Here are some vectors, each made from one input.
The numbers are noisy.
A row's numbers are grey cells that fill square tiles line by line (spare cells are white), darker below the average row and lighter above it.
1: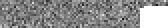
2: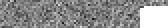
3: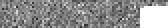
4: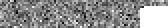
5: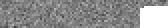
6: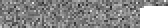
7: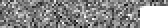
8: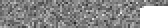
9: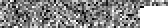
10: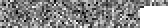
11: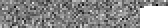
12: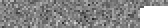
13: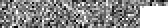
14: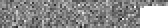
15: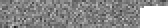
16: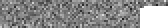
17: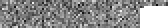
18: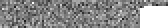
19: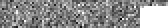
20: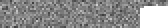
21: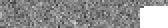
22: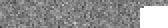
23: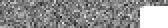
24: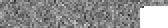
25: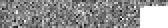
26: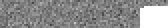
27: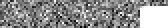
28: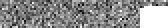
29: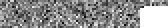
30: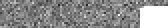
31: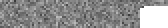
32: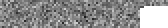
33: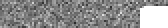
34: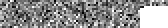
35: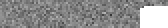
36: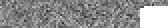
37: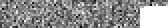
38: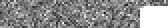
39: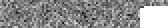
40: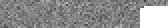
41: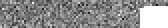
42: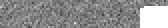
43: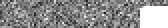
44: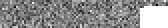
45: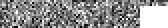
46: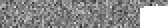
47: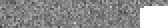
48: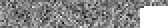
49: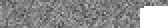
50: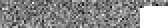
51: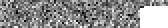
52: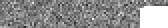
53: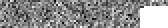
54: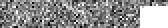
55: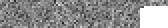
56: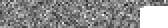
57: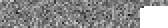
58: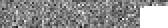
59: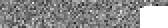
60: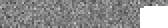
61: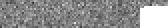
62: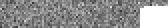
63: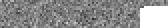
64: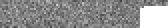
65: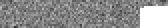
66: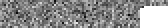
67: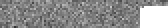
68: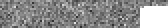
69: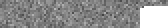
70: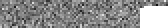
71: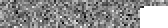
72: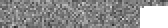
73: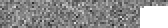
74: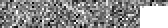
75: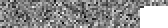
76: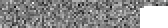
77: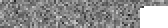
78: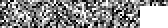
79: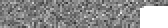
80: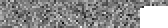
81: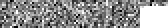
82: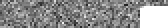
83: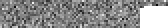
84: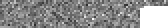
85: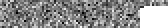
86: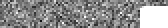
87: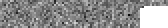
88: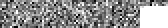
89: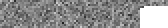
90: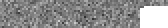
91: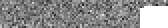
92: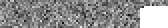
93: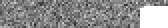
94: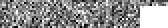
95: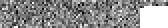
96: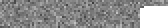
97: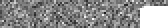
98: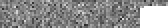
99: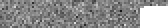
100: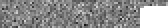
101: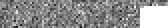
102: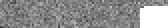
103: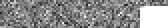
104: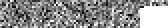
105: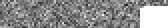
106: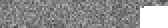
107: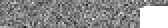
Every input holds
either one of 4 labels and three true/false values, or one of 7 labels.
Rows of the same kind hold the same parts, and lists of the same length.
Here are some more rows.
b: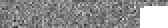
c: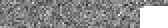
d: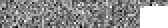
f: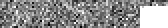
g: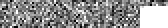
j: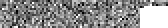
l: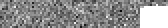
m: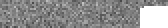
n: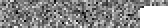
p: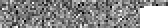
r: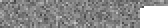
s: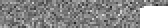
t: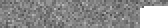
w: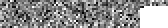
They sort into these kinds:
b, d, f, g, l, m, n, r, t, w
c, j, p, s

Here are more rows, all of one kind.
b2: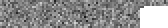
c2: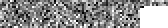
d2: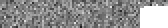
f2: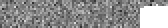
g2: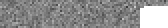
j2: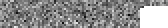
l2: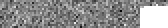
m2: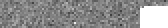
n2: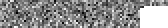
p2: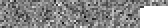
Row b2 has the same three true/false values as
d2, g2 and l2.
